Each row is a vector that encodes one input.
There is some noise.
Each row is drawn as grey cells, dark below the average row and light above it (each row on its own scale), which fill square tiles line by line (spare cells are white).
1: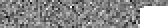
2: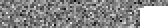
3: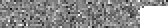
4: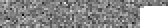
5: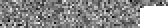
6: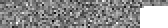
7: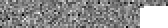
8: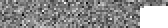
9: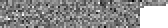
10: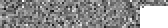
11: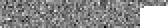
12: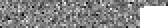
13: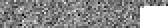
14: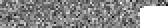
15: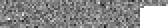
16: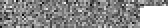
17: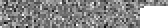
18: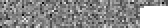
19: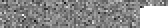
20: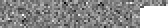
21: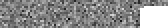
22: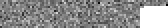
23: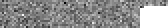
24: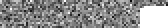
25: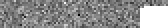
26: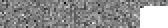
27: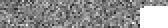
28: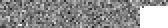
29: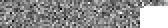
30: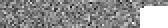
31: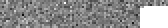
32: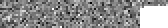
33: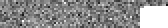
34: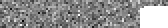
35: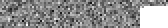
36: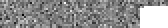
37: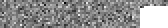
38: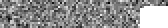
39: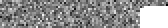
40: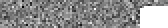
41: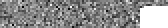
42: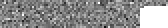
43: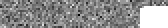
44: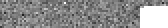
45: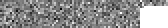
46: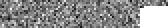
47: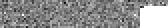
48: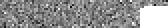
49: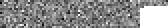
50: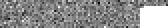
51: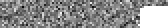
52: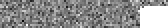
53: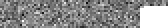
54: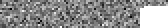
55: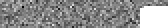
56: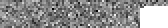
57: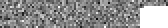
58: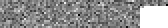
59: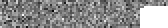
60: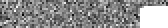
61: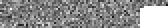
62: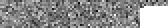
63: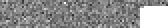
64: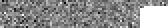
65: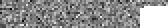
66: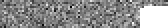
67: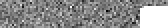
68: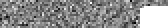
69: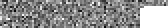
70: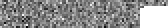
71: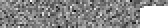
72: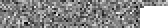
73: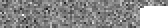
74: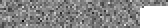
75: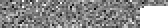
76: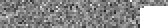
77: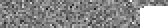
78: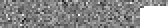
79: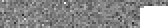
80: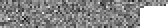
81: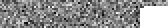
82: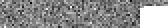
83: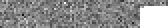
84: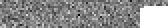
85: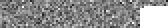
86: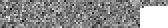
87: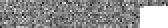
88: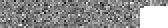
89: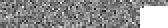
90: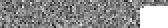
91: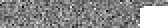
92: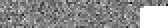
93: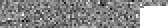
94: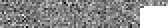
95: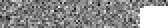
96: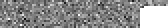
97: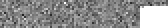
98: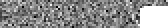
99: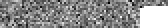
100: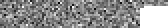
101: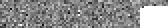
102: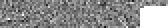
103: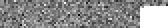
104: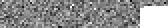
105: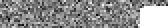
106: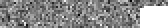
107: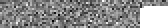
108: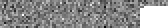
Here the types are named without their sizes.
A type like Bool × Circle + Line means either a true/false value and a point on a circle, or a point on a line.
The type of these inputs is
Bool × Bool × Bool × Bool × Line + Label.
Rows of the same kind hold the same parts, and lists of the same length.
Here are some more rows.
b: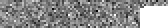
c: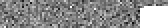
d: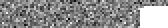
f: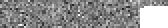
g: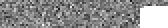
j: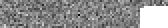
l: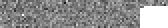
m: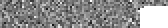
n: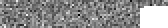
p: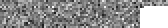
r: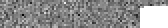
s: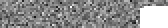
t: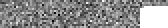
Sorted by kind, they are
b, d, p, t
c, f, g, j, l, m, n, r, s

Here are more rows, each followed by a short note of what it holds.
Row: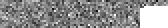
a label
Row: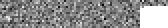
a point on a line and four true/false values
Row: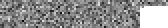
a point on a line and four true/false values
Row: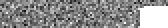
a label
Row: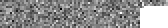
a label
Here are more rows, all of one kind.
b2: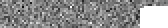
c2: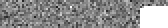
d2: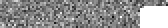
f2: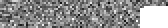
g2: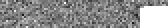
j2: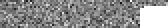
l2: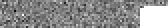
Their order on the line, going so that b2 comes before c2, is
f2, d2, g2, b2, j2, l2, c2.
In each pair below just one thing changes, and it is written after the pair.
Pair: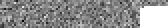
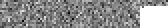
the place on the line
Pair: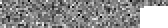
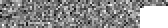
the place on the line
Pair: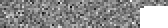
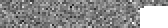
one of the four true/false values
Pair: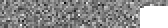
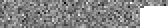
the place on the line
